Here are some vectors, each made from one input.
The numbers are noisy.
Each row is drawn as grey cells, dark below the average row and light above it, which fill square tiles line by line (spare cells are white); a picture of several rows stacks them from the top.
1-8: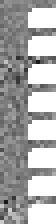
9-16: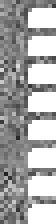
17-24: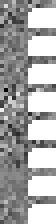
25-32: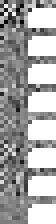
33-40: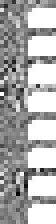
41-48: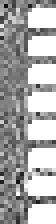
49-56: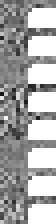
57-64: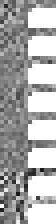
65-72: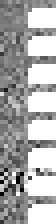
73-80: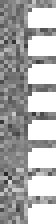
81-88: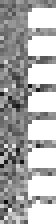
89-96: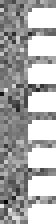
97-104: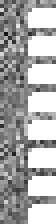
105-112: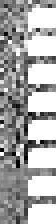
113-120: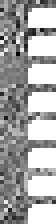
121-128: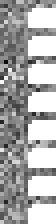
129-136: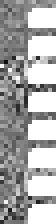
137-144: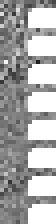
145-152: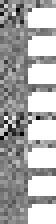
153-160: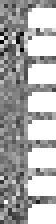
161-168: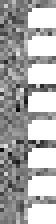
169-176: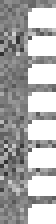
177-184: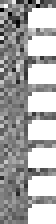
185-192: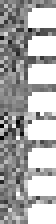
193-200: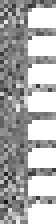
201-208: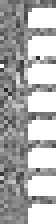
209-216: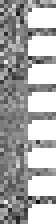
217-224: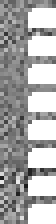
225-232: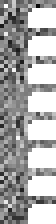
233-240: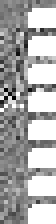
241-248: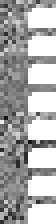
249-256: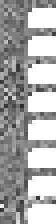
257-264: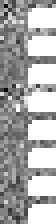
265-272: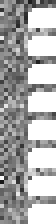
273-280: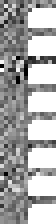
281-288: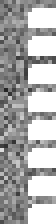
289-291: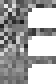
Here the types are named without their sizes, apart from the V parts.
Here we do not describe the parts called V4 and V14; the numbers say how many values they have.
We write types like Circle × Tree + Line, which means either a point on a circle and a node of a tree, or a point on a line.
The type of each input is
(Bool × Circle × V4 + Unit) × V14.
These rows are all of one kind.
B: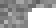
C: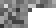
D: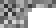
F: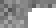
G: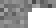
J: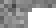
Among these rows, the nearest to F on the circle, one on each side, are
B and D.
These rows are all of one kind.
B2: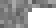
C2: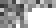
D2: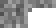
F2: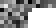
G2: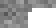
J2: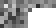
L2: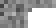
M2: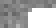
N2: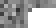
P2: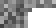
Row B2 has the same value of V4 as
G2 and M2.
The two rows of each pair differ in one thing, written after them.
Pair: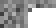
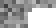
the value of V14
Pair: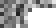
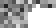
the place on the circle
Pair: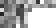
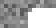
the place on the circle
